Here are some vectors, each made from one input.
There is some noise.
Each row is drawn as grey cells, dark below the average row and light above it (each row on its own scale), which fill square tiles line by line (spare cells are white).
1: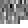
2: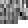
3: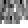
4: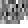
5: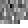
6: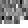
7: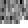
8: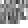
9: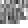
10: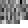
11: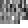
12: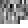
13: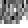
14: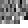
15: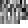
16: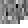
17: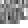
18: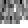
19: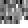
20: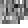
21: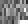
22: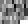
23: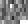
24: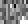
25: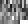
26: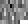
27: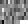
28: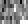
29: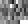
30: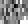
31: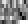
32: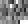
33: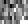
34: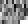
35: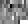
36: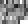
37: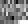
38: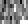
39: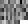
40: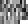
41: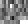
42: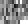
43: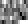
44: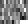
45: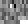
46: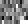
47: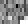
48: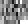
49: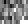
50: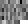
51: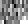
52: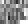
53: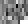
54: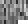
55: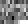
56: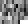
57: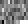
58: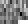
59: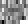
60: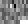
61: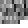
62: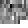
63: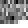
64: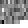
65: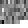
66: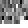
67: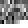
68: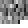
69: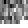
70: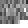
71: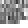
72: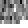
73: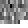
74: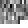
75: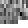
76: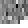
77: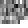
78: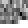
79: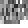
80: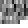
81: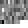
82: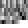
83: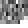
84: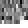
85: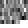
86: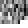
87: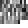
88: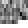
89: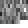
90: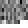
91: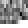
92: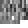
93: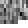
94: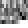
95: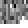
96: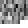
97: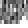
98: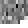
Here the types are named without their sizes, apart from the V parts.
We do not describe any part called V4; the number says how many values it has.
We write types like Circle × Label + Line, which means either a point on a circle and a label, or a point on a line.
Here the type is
(Bool × Bool × Bool + V4) × Line.
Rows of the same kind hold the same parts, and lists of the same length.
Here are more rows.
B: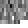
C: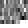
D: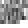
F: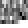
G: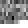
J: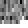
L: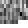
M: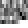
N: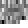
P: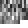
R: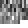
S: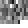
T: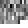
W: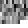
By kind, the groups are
B, J, P, R, S, T, W
C, D, F, G, L, M, N

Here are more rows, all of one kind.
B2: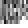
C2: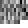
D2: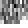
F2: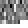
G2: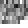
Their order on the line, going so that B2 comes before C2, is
B2, D2, F2, C2, G2.
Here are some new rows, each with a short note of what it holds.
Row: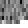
a point on a line and three true/false values
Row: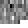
a point on a line and three true/false values
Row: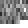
a point on a line and a value of V4
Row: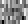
a point on a line and a value of V4
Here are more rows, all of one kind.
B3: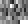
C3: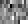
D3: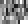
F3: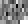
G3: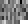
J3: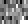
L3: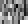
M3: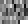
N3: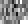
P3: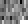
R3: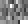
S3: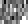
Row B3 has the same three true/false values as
L3 and R3.
